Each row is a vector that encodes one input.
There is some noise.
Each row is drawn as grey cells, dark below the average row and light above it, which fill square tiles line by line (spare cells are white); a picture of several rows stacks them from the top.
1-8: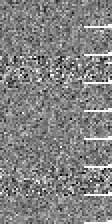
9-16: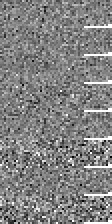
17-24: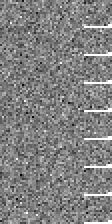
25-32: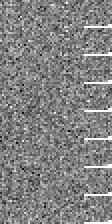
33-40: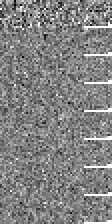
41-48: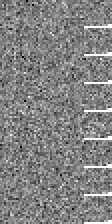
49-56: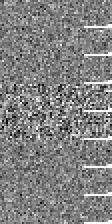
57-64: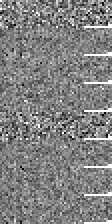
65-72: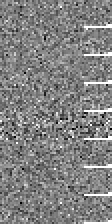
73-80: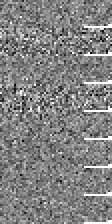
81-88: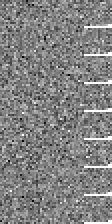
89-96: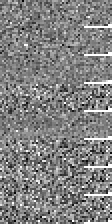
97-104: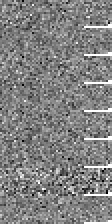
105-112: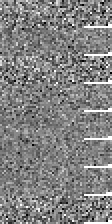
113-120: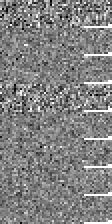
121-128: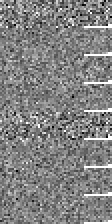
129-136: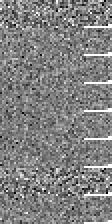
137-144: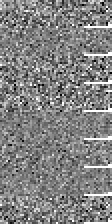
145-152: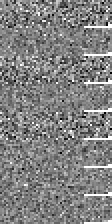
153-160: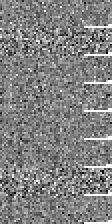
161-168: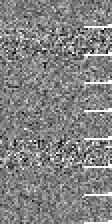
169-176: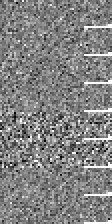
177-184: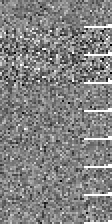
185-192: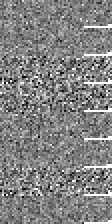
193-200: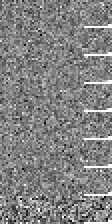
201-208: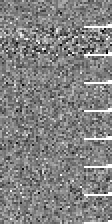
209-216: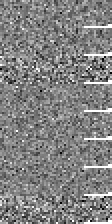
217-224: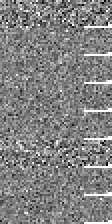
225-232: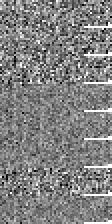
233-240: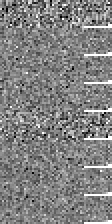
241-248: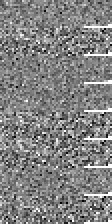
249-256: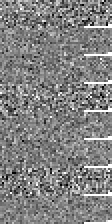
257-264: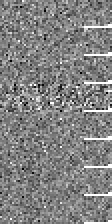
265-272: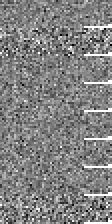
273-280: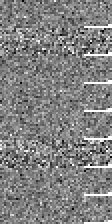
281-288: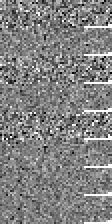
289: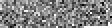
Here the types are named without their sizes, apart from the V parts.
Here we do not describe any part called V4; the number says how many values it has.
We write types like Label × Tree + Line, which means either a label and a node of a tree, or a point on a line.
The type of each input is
(Bool × Bool × Bool × Bool + Line) × Line + Tree + V4.
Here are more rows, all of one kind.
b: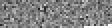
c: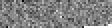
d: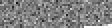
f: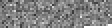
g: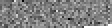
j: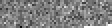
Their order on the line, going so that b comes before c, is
b, d, f, j, c, g.
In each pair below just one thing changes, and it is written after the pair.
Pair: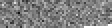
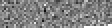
the place on the line
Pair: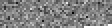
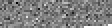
the place on the line
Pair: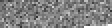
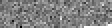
the place on the line
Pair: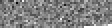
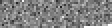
one of the four true/false values
